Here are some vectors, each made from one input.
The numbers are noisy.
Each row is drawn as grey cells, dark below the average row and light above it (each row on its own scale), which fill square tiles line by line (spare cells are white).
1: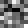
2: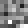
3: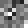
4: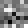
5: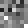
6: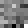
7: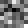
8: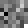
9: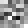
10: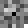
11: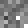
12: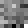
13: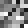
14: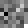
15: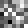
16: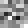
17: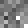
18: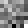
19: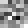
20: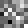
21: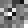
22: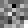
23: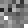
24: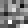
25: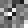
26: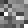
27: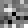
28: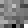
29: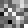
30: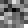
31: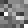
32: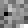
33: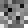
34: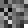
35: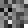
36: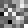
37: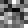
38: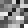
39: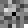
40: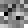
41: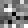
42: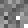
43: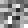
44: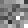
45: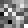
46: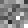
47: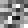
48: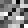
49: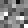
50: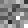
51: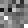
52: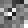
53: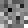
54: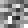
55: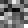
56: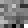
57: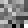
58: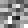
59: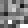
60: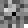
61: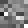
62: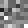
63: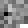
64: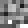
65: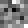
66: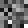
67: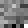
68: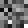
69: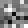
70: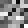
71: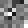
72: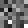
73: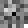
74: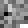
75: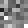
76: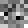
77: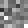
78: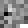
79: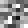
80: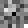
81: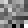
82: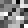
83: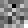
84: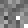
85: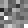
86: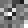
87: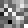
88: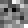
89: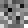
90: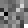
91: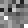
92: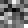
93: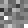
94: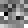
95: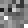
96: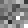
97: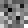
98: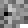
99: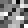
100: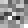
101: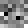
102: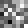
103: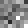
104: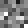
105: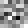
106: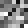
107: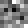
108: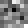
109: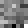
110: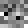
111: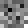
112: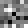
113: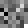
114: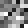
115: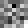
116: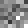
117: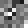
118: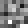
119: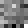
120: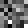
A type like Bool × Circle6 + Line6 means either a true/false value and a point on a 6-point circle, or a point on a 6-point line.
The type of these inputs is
Bool × Label12.
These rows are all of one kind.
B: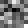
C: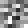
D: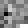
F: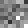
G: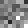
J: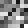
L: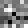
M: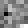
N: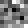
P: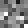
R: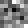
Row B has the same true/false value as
C and P.
